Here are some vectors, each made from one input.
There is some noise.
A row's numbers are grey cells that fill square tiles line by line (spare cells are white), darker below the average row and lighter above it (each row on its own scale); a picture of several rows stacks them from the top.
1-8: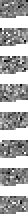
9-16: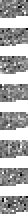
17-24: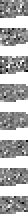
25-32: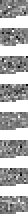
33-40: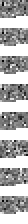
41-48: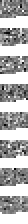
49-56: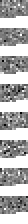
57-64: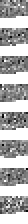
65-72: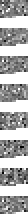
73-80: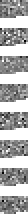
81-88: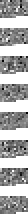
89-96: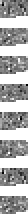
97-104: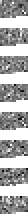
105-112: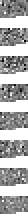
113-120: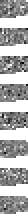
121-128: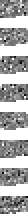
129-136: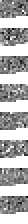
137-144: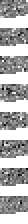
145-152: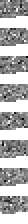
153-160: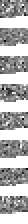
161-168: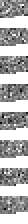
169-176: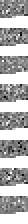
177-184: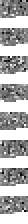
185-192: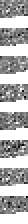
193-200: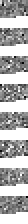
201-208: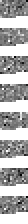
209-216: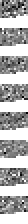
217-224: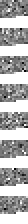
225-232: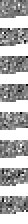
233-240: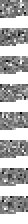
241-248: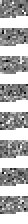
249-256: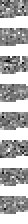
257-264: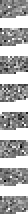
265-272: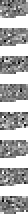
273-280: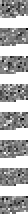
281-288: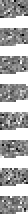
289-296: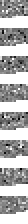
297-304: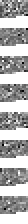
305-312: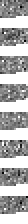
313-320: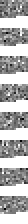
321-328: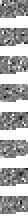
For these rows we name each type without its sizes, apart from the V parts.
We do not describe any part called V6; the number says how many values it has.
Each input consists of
a point on a line, together with either a point on a line, or a value of V6.
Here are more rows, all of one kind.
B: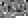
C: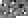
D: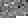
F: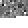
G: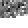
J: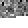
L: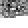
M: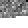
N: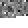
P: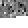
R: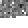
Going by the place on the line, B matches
D, J, M and N.
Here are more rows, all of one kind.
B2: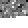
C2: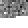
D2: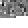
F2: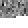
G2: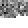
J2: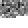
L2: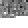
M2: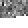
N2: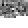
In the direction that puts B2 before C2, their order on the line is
N2, G2, J2, F2, M2, B2, L2, C2, D2.
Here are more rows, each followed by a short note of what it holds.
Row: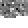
a point on a line and a value of V6
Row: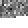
a point on a line and a value of V6
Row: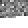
a point on each of two lines
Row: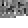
a point on a line and a value of V6
